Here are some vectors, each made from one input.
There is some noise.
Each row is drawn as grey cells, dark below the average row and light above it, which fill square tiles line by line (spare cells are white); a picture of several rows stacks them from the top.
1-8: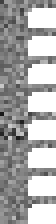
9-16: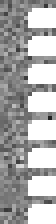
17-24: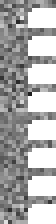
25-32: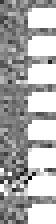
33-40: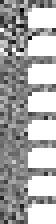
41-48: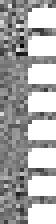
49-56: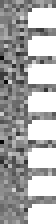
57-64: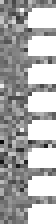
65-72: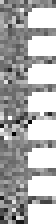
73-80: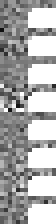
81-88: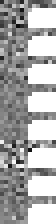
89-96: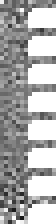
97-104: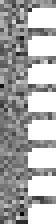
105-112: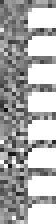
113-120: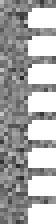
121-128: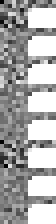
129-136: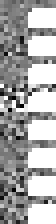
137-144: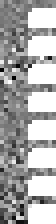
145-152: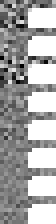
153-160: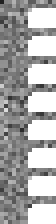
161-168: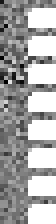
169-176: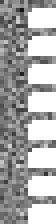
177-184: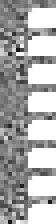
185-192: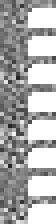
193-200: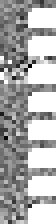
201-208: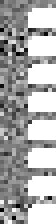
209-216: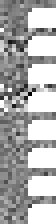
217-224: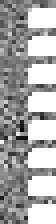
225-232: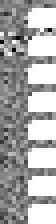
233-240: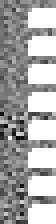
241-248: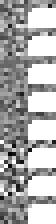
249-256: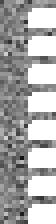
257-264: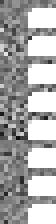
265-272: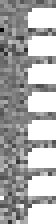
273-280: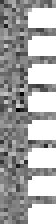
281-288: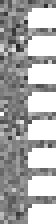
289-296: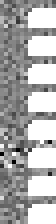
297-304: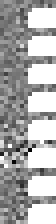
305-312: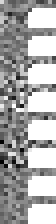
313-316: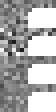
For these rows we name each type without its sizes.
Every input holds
either a point on a circle and a node of a tree, or a fixed value.
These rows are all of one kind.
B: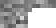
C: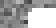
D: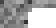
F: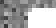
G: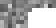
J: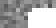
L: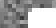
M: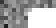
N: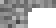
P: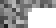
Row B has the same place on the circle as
F, G and M.
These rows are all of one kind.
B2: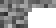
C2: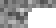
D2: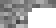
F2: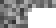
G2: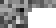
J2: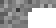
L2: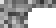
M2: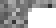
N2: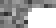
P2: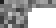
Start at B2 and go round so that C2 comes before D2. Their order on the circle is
B2, C2, L2, M2, F2, D2, P2, G2, J2, N2.
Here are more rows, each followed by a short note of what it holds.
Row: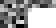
a point on a circle and a node of a tree
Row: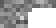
a point on a circle and a node of a tree
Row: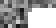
a point on a circle and a node of a tree
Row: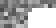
a point on a circle and a node of a tree
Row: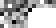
a fixed value
